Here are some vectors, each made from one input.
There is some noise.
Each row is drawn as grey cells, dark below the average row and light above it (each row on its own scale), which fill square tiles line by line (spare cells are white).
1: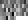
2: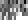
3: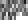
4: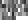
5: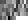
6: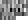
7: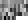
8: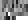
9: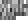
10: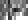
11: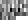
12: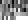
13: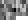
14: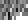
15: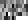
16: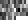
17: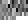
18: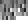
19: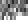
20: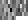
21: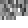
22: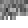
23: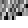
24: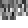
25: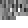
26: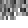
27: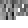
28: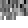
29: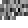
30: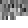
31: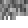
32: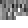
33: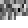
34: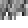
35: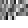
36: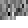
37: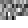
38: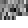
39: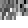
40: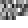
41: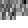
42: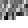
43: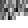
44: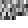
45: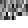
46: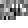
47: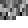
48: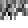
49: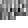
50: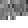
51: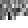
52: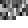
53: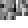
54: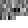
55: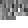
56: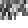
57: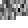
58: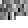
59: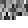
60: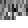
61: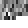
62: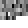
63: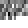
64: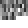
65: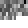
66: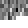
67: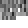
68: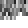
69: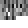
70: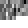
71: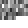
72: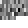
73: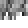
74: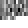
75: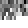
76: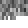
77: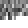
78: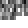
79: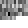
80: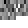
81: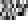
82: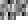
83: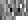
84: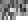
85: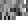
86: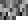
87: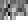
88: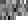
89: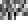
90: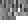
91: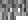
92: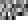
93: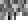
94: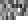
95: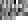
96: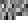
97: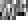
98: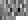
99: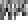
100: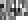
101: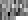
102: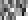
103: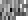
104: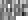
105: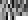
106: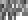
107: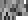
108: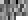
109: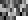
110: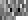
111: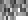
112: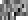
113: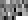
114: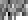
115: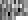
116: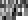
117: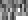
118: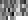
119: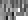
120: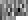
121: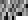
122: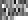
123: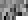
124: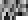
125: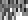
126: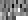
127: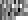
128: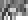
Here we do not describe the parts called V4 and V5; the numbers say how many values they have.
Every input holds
either a fixed value, or two labels (each one of 6), a value of V4 and a value of V5.
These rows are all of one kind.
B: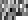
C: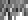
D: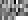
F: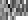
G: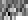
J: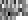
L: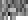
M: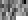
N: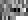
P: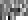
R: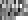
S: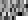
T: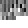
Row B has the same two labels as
J and R.
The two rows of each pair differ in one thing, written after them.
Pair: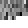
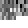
one of the two labels
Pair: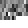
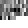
the value of V5
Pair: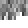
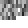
the value of V4
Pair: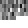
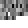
one of the two labels
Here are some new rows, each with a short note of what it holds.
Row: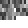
a fixed value
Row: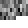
a fixed value
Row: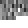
two labels (each one of 6), a value of V4 and a value of V5
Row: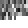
a fixed value
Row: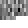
two labels (each one of 6), a value of V4 and a value of V5
